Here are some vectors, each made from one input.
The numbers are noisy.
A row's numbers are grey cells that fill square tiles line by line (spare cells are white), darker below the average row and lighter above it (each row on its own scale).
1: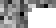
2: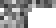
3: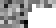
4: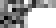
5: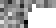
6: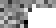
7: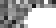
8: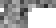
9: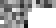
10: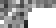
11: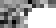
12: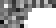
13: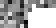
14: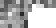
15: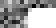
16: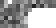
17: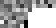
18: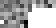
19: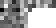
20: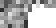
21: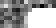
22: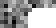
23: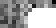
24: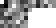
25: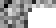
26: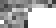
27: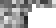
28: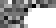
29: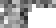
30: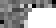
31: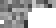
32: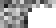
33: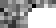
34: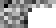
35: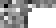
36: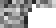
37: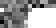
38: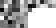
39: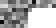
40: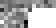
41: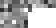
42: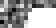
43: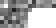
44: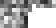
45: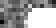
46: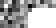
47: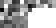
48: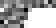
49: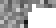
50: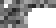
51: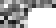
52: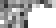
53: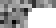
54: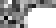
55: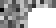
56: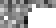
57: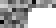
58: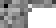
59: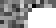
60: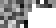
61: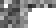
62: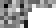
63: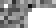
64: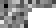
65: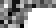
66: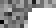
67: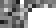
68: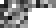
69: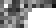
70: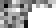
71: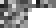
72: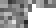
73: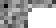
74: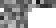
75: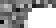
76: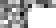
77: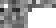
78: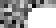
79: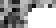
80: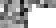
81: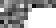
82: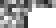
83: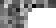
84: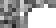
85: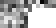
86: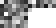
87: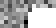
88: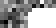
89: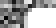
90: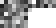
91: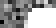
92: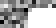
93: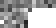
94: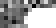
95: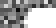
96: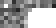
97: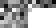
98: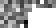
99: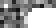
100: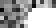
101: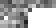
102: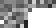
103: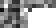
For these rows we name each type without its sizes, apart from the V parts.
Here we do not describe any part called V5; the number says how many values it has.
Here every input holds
a list of items, each a true/false value and a value of V5.
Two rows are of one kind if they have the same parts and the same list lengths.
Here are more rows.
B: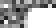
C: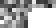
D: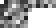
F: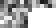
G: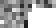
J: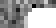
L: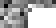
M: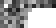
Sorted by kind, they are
B, J, M
C, F, G, L
D

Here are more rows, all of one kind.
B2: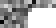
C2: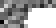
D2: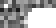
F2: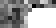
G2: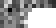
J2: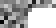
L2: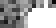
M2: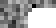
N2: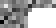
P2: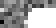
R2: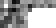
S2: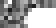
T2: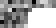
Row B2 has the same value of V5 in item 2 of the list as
C2, D2, M2 and S2.
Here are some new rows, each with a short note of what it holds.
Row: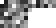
the empty list
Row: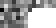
a list of two items
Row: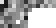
the empty list
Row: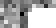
a list of one item
